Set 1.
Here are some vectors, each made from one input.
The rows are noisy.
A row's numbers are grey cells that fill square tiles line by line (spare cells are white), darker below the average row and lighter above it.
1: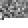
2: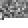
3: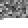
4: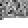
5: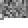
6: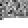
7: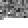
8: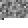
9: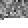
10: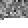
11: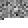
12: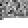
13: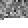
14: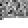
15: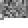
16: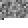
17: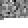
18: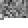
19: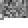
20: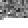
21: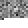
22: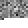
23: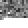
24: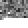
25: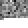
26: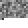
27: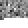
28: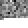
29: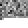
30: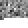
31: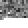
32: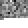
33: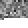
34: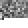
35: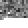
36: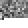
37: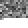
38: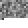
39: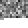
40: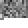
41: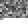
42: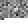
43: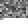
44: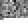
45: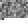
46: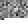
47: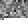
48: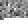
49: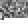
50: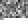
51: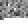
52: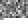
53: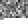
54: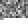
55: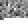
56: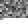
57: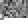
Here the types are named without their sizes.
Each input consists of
a point on a circle.
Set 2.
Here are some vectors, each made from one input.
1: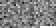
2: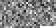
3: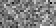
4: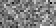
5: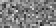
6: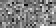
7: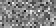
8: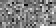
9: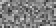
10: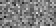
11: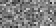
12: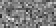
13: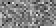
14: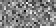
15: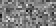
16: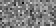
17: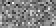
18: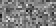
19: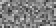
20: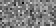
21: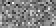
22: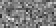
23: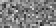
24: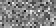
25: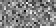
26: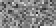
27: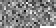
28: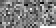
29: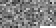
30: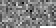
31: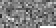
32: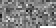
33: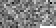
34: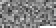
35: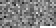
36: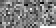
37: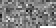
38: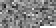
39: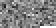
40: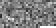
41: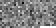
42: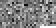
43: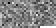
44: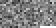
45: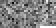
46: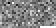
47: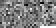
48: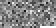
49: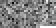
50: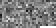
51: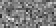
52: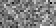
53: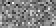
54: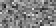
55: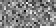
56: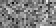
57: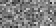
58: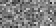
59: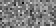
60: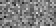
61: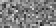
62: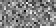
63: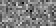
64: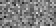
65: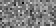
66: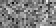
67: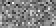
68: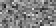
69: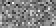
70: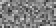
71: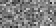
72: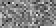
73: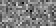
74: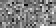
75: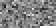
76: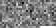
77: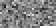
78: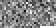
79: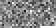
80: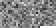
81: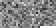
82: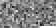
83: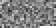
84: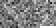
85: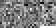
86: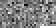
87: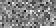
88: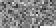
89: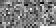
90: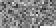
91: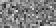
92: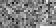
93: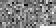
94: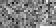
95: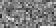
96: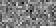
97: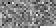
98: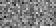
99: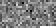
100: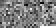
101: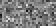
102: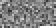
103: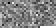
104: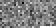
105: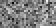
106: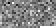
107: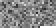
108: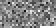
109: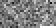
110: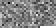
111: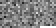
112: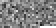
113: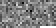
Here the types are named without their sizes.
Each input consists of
a point on a line.
